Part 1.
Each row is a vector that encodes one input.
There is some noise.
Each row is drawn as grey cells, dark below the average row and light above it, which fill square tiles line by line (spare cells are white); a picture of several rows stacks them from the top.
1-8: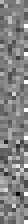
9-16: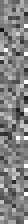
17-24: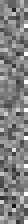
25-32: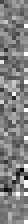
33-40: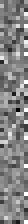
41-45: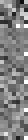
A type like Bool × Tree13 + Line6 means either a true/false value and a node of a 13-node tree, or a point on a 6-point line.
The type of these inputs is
Line6.
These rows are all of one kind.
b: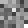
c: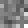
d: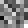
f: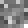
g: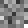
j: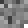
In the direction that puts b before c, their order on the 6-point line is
f, b, d, c, g, j.
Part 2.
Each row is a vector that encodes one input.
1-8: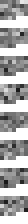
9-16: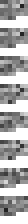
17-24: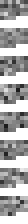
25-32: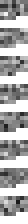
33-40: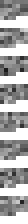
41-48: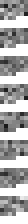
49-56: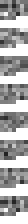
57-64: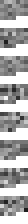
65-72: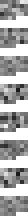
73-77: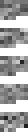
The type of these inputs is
Tree15.
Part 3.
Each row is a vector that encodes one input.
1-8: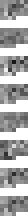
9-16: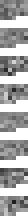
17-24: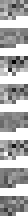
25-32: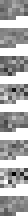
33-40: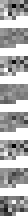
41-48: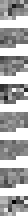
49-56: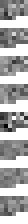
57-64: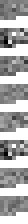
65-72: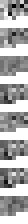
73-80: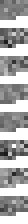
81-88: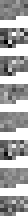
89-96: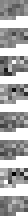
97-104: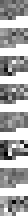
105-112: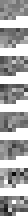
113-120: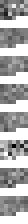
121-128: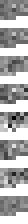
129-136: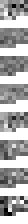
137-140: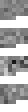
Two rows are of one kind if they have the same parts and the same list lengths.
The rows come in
2 kinds.
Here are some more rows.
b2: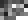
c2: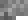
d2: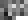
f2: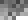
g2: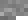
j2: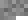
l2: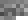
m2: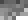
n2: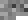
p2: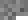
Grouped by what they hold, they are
b2, f2, m2
c2, d2, g2, j2, l2, n2, p2

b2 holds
a fixed value.
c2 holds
four true/false values.
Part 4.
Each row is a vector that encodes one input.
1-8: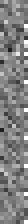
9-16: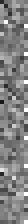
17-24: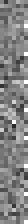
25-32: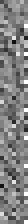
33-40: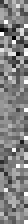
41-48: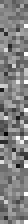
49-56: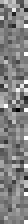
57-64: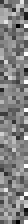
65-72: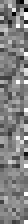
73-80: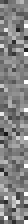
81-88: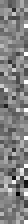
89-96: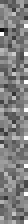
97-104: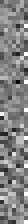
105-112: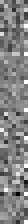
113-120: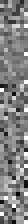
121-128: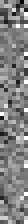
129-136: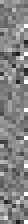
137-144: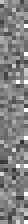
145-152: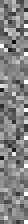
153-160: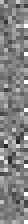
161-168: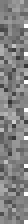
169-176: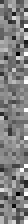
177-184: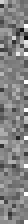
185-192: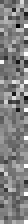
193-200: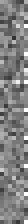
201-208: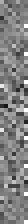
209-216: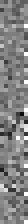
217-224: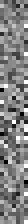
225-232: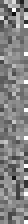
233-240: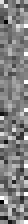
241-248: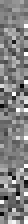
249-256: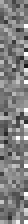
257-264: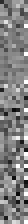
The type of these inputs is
Line17.
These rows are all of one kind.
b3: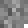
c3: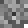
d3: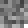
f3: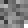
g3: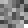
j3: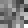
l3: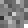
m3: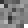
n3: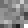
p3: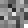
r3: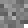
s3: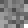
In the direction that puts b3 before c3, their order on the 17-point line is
g3, j3, m3, p3, l3, b3, n3, f3, c3, r3, d3, s3.
